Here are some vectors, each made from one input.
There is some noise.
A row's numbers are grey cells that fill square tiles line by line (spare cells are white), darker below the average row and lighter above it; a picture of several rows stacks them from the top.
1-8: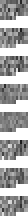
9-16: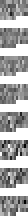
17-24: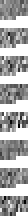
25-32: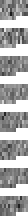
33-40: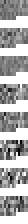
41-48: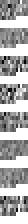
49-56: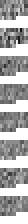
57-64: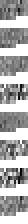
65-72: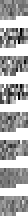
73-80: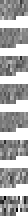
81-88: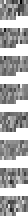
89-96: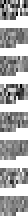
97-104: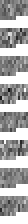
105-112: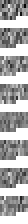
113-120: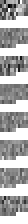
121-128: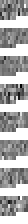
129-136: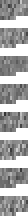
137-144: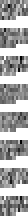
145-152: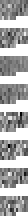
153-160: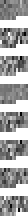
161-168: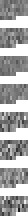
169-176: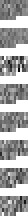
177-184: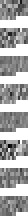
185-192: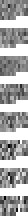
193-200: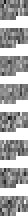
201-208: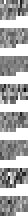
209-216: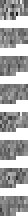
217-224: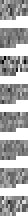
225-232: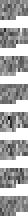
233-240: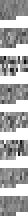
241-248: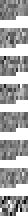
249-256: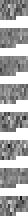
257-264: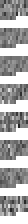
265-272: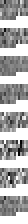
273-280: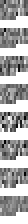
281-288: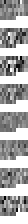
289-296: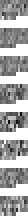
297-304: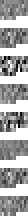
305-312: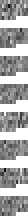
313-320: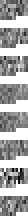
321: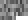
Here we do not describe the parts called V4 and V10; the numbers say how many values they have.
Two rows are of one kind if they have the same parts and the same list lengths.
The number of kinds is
3.
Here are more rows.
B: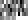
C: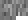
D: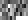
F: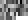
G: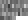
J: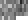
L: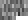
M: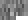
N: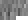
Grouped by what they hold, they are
B, J
C, M, N
D, F, G, L

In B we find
a true/false value and a value of V10.
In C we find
a point on a 6-point line and a point on a 13-point line.
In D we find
a point on a 13-point line and a value of V4.
